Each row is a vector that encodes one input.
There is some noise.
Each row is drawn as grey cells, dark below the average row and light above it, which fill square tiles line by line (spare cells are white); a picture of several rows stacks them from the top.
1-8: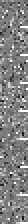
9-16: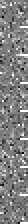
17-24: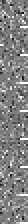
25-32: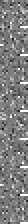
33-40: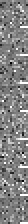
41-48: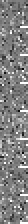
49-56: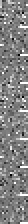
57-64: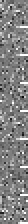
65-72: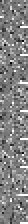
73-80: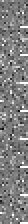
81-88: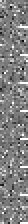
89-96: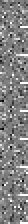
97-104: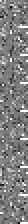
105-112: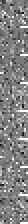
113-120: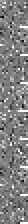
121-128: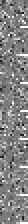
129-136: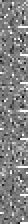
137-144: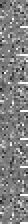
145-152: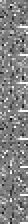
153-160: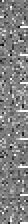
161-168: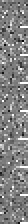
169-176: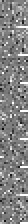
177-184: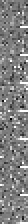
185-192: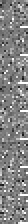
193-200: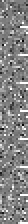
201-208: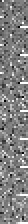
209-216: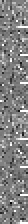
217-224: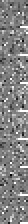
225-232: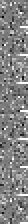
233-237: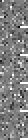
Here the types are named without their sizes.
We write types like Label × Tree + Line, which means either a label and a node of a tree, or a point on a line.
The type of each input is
Bool × (Circle + Unit).
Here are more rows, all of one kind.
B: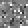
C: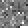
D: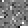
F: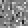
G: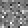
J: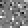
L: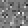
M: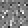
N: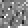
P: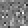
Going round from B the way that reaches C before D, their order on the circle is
B, J, N, F, G, M, P, L, C, D.
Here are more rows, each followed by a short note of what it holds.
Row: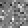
a point on a circle and a true/false value
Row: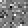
a point on a circle and a true/false value
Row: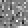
a point on a circle and a true/false value
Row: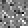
a true/false value
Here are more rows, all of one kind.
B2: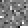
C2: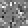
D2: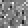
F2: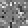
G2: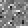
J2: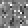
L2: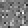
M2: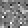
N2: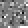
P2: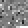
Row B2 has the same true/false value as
L2 and M2.
